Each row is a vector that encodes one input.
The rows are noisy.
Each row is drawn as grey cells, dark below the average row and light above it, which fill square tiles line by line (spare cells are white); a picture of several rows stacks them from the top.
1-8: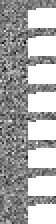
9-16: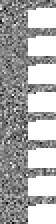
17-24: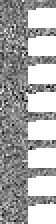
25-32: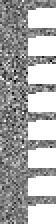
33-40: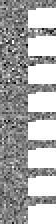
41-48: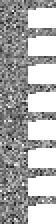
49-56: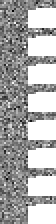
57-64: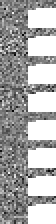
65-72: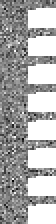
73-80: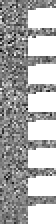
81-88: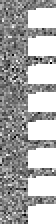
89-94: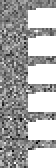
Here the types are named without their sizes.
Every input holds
a point on a line, together with either a point on a line, or four true/false values.
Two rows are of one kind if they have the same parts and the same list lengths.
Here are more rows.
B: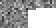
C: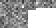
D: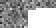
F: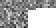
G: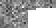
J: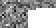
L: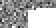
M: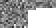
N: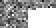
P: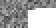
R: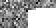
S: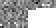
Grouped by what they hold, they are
B, C, D, G, L, M, N, P
F, J, R, S

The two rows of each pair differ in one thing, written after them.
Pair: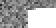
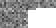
one of the four true/false values
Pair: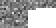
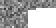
one of the four true/false values
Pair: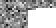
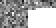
one of the four true/false values
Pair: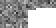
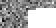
one of the four true/false values
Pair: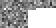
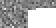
one of the four true/false values
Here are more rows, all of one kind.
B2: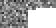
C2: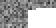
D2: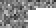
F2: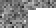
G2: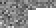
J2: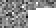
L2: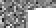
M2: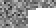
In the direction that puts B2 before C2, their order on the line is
J2, B2, M2, G2, L2, C2, D2, F2.
